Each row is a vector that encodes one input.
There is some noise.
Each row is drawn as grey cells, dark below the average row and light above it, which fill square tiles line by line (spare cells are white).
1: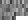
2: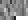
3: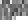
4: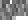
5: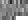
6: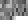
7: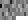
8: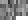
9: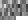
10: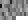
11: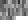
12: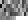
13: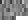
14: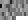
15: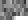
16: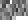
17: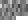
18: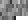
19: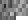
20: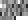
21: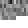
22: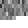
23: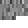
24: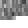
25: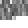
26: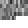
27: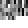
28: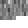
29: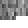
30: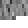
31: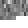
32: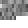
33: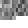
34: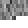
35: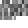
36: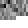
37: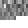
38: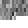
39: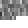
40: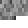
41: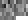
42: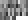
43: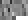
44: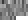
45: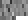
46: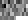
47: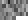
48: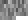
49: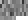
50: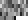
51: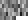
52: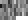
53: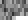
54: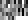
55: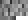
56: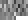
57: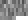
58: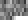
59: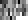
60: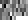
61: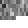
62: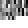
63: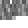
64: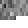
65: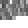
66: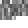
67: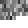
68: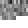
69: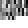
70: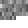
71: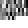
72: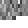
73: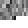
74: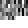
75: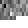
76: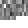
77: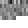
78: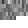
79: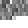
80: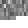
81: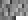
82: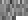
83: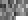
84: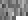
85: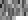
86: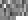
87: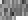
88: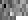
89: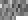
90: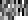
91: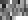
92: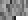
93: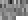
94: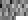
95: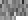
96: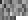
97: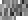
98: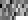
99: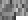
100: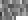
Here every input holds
either a fixed value, or a point on a 3-point line, a point on a 4-point line and a true/false value.
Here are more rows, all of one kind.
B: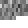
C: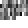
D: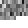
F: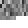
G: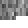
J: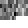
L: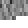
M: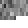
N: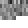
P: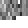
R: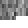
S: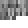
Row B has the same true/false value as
D and F.
